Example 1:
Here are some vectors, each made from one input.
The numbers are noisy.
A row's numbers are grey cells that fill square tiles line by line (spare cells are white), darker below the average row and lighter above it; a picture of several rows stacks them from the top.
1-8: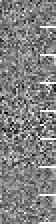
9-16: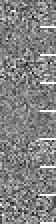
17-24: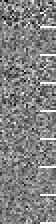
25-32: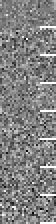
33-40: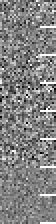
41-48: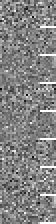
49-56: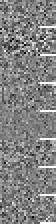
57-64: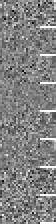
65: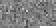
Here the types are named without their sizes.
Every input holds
either a point on a circle, or a fixed value.
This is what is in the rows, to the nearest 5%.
About 85% of them hold a point on a circle. The rest hold a fixed value.
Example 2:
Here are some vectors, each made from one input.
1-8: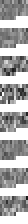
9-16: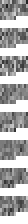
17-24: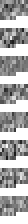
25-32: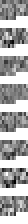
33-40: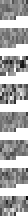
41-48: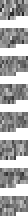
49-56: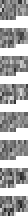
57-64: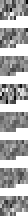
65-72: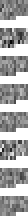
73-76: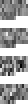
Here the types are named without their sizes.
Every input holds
a point on a line.
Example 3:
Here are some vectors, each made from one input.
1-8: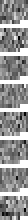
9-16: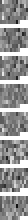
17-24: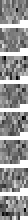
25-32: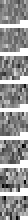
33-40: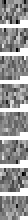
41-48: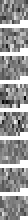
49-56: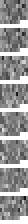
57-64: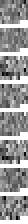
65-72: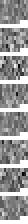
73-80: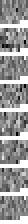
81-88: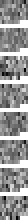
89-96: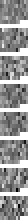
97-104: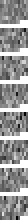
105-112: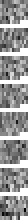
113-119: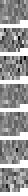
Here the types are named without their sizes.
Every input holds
either a fixed value, or a node of a tree.
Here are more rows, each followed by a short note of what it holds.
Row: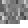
a node of a tree
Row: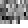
a fixed value
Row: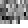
a fixed value
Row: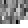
a node of a tree
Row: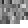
a node of a tree
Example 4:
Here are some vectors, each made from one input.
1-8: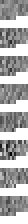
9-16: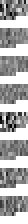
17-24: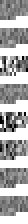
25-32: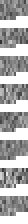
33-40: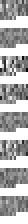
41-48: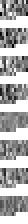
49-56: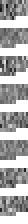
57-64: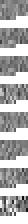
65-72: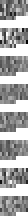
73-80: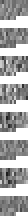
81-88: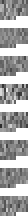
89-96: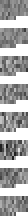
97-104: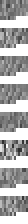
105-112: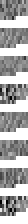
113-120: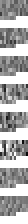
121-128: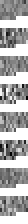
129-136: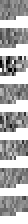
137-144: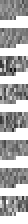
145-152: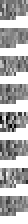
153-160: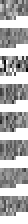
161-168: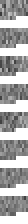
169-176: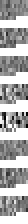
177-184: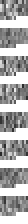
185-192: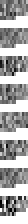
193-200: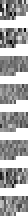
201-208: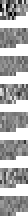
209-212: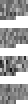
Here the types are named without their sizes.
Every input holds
a point on a line.
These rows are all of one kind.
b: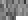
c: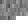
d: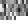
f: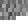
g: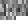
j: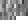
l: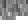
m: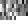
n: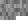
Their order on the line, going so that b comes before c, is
l, n, b, j, m, f, c, d, g.
